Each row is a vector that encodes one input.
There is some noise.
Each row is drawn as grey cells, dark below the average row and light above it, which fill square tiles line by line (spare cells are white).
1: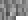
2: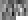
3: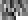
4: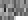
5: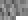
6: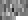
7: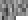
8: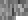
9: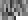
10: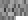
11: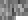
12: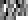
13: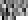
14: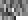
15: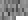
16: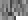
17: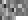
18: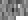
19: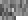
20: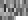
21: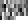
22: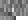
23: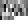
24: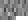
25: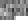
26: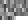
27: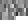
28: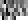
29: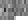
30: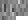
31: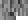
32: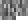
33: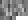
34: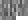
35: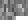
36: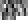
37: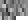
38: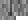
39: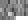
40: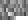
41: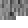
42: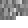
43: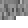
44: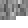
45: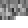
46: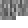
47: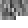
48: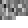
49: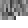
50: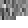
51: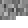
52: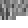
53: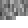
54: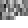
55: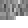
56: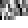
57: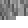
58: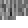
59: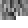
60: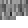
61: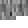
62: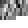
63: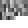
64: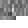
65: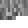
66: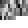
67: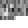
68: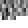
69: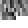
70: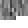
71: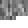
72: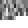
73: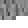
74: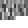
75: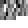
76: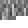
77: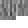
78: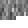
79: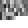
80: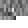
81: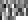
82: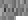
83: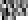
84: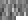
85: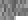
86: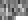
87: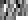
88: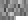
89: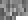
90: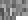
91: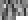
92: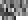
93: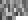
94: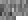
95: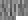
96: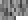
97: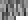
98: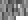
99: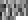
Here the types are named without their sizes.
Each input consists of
a list of points on a circle.
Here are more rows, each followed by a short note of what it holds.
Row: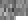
a list of three items
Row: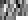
the empty list
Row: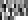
a list of one item
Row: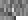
a list of one item
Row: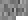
a list of three items
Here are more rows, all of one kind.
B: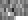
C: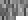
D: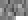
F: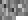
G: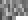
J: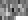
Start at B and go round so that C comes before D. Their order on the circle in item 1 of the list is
B, C, G, F, J, D.
